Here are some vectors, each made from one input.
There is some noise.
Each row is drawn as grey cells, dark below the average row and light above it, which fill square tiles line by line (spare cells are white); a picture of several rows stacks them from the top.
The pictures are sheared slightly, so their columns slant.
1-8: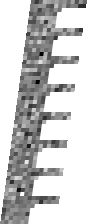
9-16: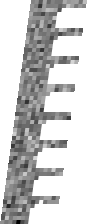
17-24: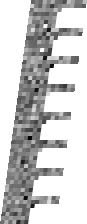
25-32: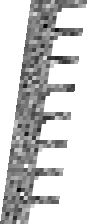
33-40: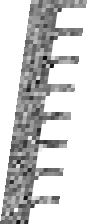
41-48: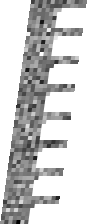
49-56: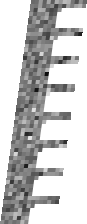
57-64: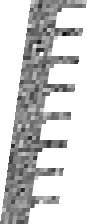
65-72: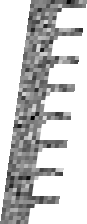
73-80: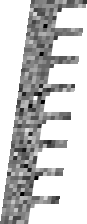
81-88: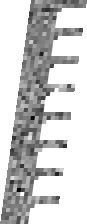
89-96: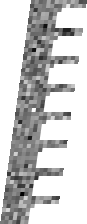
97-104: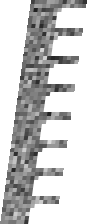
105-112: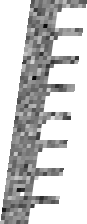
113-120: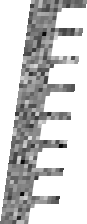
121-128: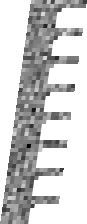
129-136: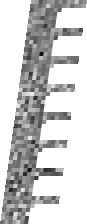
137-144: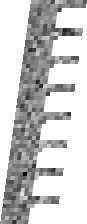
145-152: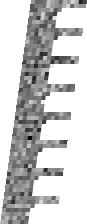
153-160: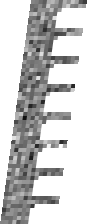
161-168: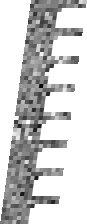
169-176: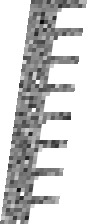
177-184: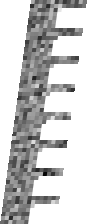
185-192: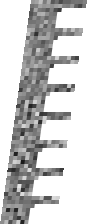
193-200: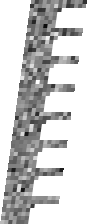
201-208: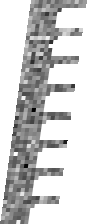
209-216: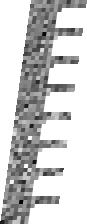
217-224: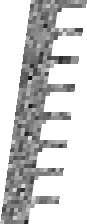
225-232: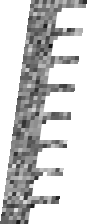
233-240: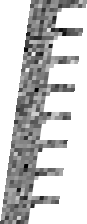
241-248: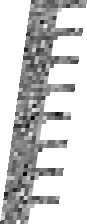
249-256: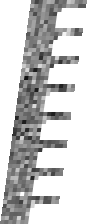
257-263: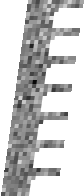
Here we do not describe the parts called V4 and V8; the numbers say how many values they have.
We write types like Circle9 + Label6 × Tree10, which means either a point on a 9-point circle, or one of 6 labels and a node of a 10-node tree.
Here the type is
Bool × Circle6 + (Line11 + V4) × V8.
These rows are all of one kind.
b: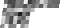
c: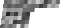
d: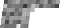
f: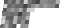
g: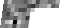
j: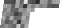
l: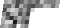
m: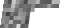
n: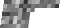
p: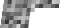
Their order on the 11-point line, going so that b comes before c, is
n, b, f, j, d, g, l, c, m, p.
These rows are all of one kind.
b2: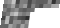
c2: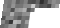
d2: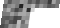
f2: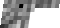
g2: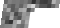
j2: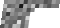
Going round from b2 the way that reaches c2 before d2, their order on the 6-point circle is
b2, c2, g2, j2, d2, f2.
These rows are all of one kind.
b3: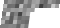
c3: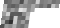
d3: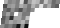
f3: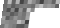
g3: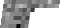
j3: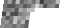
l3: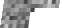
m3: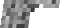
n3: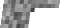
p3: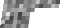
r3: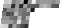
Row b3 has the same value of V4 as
g3, n3 and p3.
